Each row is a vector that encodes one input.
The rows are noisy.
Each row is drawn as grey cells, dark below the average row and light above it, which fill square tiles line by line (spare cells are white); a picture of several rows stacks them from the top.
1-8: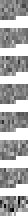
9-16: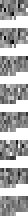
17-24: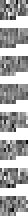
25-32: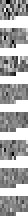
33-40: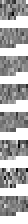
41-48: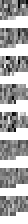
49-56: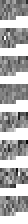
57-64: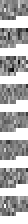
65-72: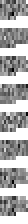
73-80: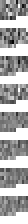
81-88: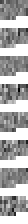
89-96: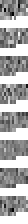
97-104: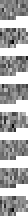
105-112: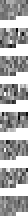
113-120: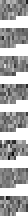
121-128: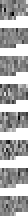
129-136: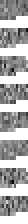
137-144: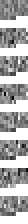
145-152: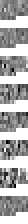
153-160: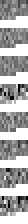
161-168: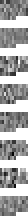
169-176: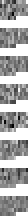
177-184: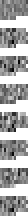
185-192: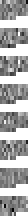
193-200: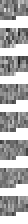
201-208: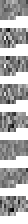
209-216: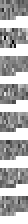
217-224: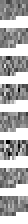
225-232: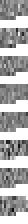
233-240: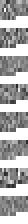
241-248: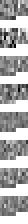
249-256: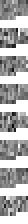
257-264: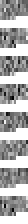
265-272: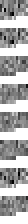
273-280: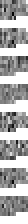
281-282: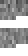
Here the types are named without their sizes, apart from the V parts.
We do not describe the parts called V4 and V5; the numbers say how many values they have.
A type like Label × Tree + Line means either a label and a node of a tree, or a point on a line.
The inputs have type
Bool × (Line + V5) + V4.
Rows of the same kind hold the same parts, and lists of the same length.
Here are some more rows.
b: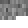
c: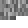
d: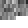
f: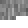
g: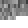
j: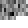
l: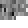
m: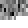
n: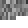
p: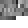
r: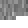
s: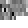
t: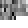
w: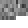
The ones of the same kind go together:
b, c, d, f, g, n, r
j, l, m, s, t
p, w

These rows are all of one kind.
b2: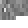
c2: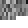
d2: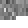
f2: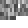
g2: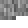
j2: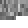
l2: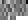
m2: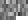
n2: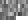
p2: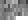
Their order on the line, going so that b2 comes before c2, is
b2, l2, g2, d2, f2, p2, j2, n2, m2, c2.
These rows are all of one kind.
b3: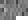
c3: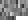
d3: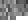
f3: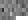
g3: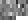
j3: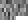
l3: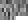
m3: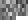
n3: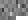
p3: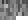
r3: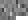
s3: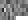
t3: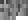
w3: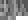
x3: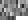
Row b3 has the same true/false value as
d3, p3, t3 and w3.
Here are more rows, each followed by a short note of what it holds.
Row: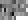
a value of V4
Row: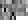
a value of V4
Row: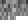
a point on a line and a true/false value
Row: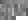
a point on a line and a true/false value
